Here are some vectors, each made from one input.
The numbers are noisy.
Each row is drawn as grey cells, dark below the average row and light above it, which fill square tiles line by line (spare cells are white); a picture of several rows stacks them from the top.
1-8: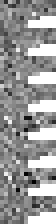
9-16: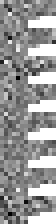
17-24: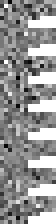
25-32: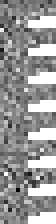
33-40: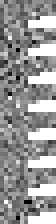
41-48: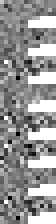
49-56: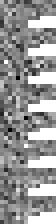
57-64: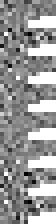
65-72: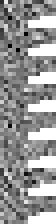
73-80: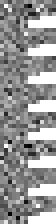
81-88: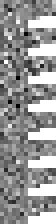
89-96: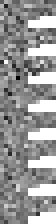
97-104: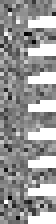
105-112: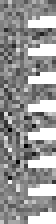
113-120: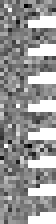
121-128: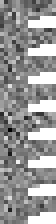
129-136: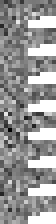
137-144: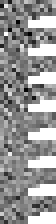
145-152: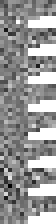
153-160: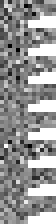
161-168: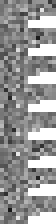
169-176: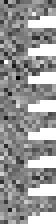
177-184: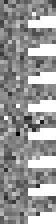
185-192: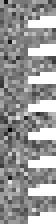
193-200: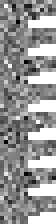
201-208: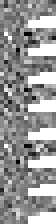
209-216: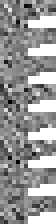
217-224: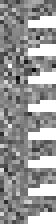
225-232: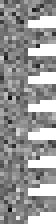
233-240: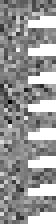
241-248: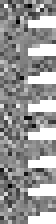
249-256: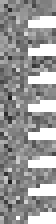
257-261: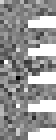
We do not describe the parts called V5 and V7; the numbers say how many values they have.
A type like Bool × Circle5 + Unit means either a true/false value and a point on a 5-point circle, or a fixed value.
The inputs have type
((Bool × Bool × Bool + V7) × V5 + Line9) × (Tree12 + Unit).
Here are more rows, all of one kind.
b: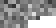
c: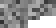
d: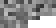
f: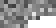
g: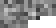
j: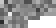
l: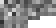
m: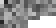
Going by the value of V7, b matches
c and j.
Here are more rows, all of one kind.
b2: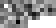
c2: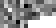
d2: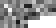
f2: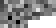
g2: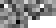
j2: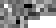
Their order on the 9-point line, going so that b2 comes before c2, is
g2, b2, j2, d2, c2, f2.
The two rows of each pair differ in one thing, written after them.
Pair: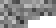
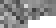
one of the three true/false values
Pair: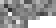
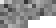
one of the three true/false values
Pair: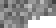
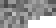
one of the three true/false values
